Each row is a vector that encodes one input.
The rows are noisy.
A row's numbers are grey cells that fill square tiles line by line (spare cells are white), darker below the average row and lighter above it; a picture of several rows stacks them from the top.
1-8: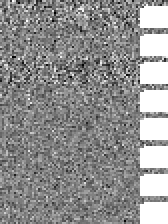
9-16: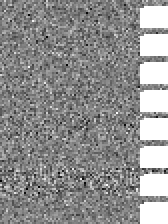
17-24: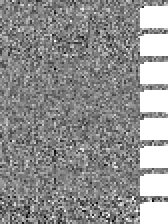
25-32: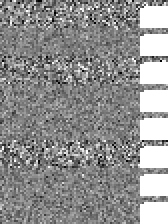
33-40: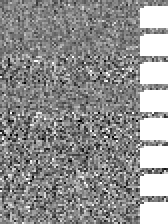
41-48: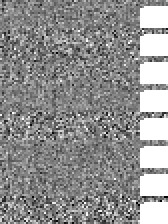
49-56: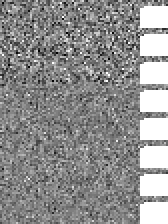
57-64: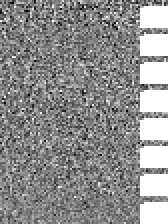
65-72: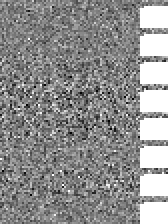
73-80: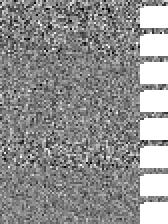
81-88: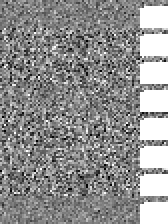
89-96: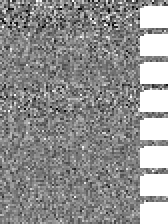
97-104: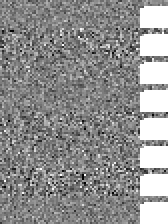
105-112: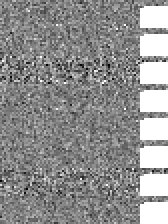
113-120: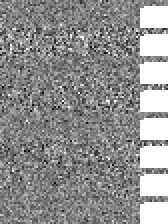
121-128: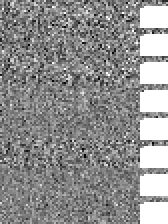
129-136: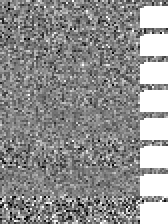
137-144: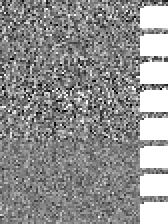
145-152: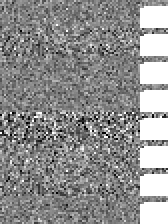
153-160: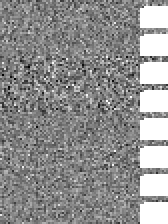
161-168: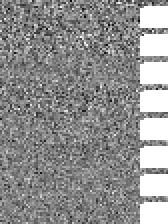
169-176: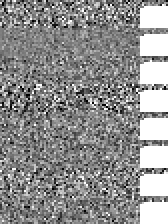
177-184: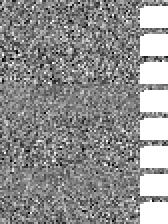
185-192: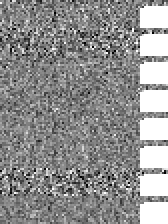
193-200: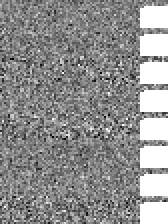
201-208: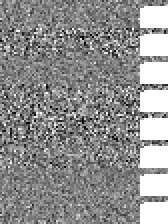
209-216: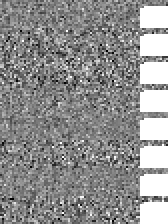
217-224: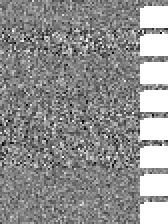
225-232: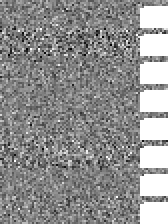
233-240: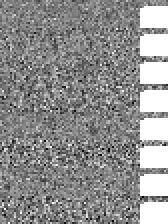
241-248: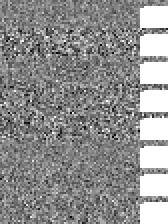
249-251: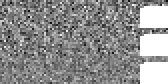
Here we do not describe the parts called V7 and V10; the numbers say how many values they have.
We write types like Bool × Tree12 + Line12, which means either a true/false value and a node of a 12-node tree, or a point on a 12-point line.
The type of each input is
(Bool × Bool × Bool + V7) × V10 + Tree13.
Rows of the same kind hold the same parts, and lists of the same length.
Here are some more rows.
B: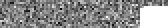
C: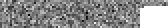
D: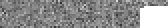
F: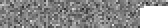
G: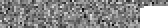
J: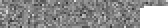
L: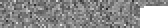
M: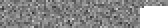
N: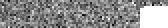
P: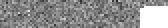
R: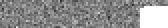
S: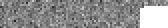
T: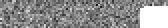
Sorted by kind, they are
B, G, N
C, D, M, R, S
F, J, L, P, T

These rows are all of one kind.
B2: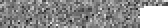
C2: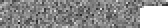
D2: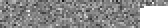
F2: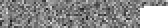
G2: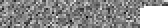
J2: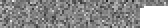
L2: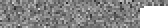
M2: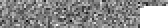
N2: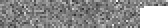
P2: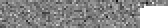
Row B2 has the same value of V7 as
C2 and G2.
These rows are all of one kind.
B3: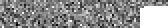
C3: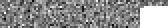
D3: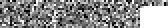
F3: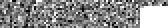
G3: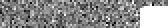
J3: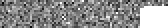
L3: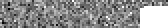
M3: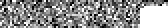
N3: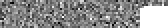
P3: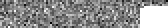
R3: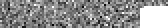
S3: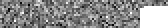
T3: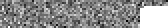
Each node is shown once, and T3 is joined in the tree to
D3, F3, L3 and P3.
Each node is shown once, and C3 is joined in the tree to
F3.
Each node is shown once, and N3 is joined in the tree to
J3 and M3.
